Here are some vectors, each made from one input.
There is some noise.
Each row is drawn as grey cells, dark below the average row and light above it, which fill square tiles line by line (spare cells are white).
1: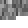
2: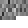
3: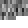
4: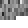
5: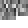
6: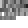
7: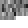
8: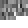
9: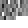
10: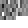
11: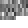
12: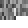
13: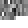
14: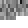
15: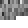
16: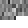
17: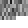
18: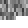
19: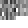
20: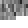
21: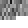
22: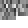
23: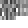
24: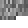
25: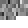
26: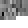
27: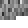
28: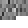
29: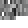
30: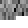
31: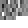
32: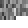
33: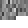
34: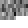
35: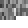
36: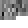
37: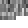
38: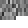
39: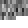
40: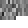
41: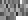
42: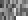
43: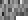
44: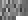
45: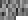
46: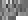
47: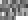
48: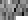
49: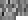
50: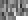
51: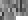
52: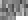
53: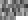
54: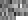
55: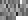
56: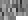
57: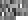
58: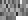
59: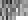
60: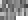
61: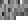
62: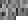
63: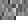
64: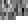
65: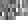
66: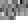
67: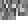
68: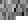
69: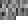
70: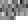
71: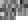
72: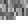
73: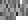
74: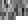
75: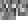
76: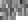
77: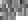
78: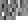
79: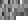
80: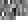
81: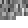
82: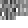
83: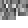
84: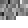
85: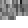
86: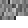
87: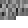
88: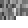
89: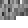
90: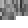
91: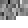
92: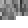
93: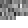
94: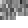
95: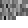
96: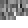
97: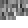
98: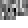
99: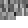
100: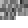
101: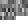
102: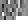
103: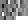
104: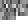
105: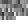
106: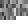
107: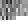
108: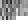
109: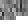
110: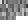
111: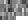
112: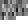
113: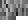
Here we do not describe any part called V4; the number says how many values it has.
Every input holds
three true/false values, together with either a point on a 6-point line, or a value of V4.
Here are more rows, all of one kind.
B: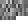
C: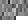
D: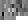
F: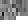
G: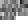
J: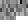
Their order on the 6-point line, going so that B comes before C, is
D, F, B, C, G, J.
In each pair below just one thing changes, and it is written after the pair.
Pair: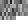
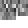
the value of V4
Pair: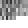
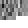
the value of V4
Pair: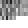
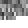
one of the three true/false values
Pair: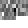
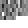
the value of V4
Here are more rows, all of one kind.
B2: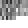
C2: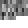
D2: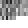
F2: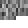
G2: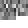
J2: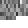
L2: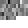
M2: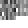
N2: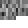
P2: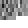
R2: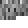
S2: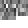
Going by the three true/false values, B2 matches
D2, G2, P2 and S2.
